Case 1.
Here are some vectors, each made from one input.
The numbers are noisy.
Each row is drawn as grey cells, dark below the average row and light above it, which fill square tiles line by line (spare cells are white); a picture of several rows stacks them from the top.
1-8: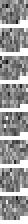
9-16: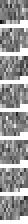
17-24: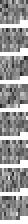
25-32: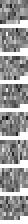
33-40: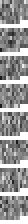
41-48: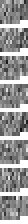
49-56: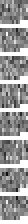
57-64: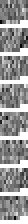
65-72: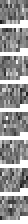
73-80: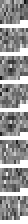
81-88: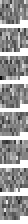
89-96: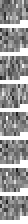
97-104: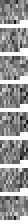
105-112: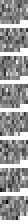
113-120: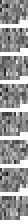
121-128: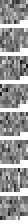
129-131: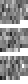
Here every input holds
either a point on a 13-point circle, or a point on a 12-point line.
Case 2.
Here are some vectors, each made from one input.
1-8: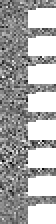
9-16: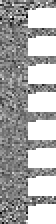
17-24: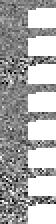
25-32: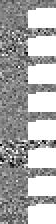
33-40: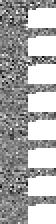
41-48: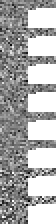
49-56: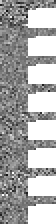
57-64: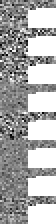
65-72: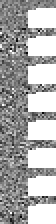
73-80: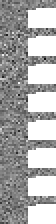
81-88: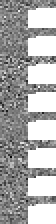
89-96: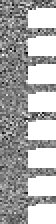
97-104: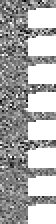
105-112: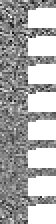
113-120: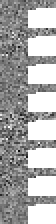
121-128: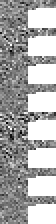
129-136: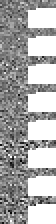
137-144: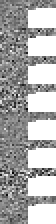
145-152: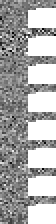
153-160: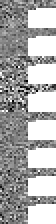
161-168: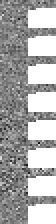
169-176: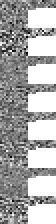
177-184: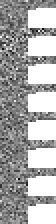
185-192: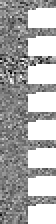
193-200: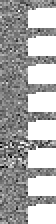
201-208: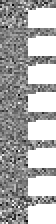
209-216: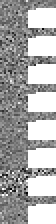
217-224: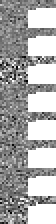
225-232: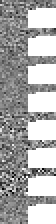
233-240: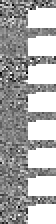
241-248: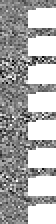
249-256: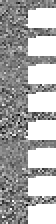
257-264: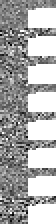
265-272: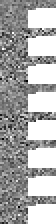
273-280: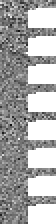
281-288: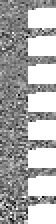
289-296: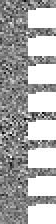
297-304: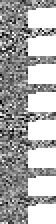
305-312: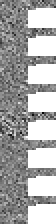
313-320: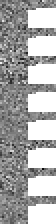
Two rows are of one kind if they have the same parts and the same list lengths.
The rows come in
2 kinds.
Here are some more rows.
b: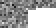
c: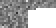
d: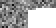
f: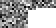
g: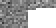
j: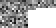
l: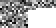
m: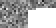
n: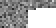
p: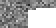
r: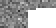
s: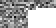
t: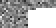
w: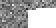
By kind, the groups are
b, c, d, f, j, l, m, s, t
g, n, p, r, w

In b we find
a point on a 10-point line and a point on a 12-point line.
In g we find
a point on a 6-point line.
